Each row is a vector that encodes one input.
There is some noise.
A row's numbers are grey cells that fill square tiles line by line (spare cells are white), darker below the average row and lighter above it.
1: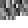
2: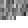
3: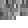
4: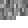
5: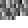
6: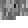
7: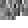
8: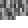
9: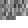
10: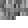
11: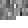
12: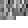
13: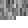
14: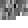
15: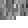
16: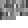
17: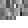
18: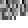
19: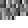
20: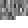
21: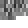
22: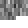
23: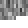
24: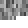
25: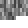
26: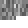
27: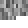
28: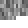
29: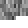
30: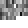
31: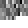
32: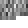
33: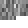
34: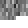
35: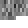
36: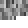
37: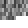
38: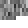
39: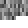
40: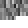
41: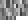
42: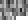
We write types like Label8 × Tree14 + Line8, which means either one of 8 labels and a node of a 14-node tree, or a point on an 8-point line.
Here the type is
Bool × Line3 × Line3.
